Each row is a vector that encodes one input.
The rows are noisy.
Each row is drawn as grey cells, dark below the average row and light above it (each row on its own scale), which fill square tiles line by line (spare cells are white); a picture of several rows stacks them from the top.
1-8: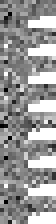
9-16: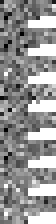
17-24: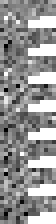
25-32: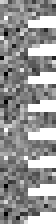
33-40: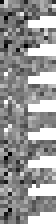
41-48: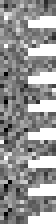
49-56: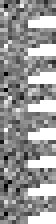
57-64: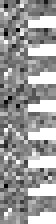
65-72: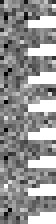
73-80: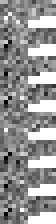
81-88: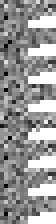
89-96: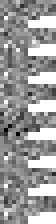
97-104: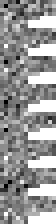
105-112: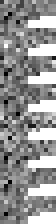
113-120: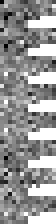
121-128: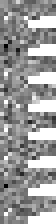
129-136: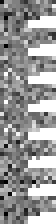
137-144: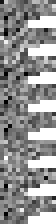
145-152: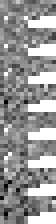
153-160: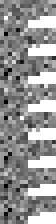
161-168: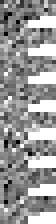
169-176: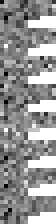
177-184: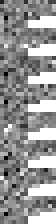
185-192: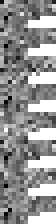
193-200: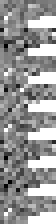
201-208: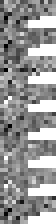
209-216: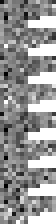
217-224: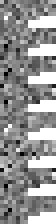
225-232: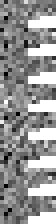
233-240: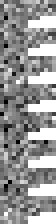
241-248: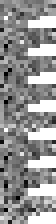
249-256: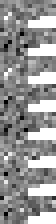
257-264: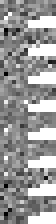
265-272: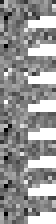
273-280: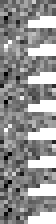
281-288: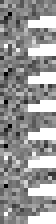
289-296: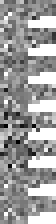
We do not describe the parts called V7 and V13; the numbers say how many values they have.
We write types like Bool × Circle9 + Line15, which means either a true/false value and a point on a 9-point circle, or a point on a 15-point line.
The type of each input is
(Line4 + V7) × Line9 × V13.
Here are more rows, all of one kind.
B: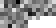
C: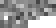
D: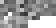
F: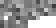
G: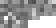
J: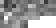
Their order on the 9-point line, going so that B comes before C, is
D, G, B, J, F, C.
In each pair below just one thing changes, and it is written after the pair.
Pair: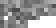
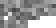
the place on the 9-point line
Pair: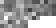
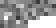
the value of V7
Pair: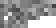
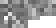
the value of V7
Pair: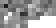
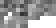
the value of V13
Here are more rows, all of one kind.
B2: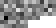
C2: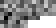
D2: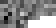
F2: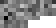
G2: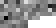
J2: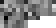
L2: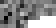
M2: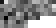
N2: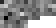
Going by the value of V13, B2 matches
C2, G2 and J2.
